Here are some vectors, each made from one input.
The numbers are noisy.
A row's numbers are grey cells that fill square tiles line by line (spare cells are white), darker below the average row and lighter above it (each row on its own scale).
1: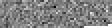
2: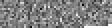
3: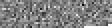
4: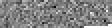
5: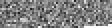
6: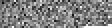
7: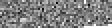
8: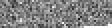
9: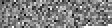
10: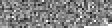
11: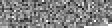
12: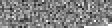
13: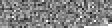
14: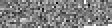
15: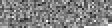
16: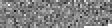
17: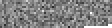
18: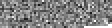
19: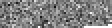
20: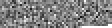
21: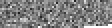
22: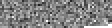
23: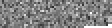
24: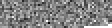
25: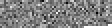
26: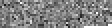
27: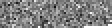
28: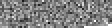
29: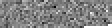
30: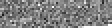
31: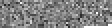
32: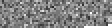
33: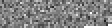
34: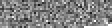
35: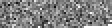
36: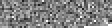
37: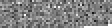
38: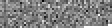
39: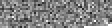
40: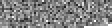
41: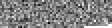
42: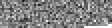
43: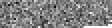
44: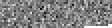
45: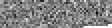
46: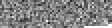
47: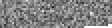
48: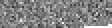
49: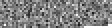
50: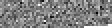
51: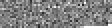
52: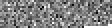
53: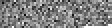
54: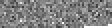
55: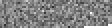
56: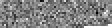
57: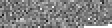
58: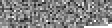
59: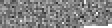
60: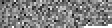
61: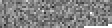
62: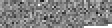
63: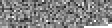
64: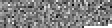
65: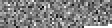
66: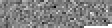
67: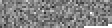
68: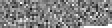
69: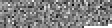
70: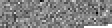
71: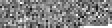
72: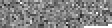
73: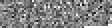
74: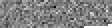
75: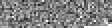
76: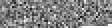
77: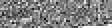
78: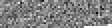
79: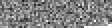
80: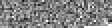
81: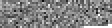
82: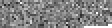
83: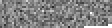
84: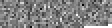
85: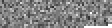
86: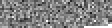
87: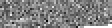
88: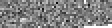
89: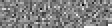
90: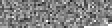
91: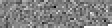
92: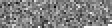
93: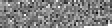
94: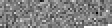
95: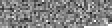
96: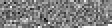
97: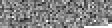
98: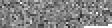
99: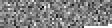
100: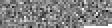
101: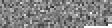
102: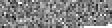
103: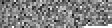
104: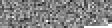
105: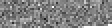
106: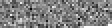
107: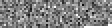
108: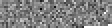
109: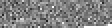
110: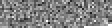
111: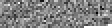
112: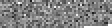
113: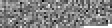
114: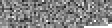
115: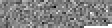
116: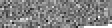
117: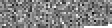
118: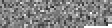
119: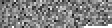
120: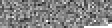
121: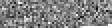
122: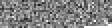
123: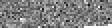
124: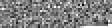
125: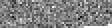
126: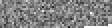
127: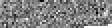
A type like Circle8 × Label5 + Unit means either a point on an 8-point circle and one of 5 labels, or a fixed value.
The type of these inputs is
Line6 + List3(Circle5).
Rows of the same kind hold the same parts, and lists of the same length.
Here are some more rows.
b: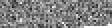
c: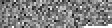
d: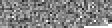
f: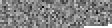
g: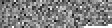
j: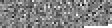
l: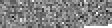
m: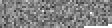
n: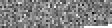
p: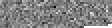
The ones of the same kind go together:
b, f, n
c, g
d
j, l
m, p

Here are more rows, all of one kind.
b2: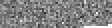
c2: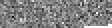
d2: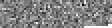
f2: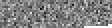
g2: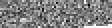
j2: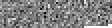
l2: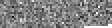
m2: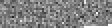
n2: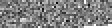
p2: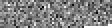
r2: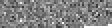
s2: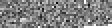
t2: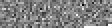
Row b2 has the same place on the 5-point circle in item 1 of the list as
c2, l2, m2 and r2.
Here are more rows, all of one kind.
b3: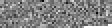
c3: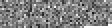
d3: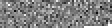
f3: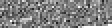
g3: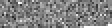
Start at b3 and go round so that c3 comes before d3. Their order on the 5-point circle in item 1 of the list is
b3, f3, g3, c3, d3.
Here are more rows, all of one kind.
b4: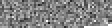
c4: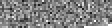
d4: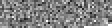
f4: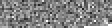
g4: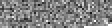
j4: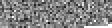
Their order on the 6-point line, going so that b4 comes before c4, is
d4, b4, f4, g4, c4, j4.
